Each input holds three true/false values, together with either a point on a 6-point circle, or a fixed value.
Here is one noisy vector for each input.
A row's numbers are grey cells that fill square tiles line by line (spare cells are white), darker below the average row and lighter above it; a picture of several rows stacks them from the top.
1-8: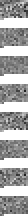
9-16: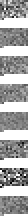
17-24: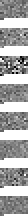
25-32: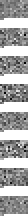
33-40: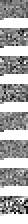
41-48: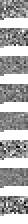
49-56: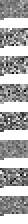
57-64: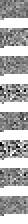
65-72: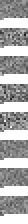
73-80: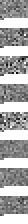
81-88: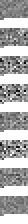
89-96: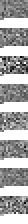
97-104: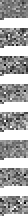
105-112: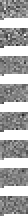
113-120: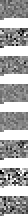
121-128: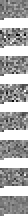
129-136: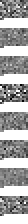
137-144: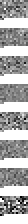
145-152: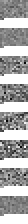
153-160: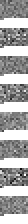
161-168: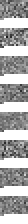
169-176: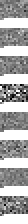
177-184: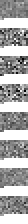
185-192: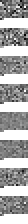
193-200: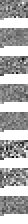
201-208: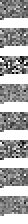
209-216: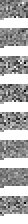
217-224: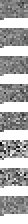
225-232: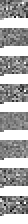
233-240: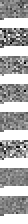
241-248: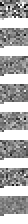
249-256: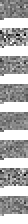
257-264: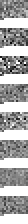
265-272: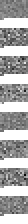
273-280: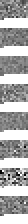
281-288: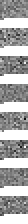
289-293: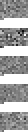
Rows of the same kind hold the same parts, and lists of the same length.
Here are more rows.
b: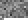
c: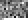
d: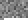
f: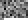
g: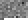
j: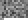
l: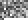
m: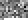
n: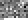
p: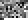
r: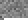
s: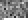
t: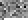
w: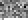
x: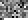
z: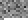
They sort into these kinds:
b, f, g, j, m, n, t, w
c, d, l, p, r, s, x, z

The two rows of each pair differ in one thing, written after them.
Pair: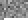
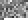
one of the three true/false values
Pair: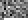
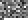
one of the three true/false values
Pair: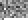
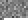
the place on the 6-point circle
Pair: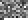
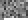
the place on the 6-point circle
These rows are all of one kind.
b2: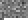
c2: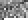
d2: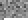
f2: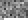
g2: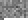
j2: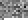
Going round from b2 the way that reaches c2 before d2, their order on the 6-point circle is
b2, g2, j2, f2, c2, d2.
